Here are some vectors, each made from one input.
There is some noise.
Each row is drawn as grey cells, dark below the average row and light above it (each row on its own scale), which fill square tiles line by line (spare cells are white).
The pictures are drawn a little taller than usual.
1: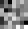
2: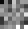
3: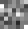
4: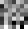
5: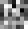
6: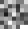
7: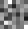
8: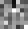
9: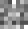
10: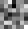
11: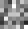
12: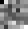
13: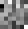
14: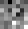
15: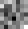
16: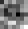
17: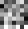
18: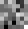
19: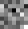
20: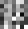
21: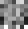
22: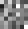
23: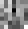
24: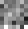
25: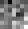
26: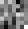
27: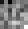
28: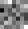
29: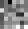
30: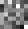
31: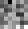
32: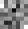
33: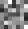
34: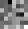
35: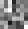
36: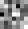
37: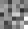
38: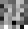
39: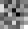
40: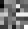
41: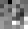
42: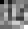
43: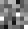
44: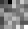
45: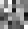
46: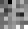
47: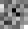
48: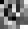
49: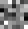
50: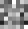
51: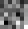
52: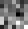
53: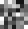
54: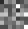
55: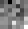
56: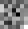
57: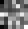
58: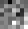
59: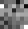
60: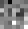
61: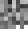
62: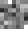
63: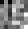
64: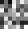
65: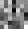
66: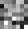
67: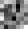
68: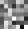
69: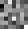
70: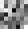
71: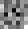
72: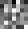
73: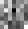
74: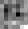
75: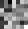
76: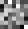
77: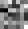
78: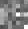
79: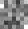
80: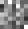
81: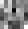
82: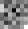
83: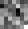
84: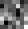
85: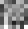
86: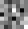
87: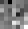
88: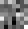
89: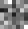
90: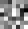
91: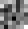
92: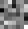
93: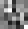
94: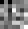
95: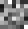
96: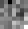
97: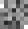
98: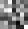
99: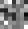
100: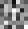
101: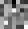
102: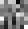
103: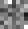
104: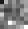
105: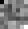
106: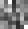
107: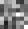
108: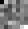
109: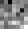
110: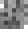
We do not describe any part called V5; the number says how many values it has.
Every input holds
a value of V5, together with either a point on a 4-point line, or a point on a 7-point line.
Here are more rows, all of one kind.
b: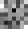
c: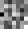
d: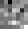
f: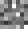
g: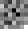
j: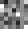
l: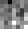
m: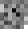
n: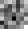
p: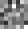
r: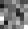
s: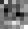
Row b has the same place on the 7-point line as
c, f and p.
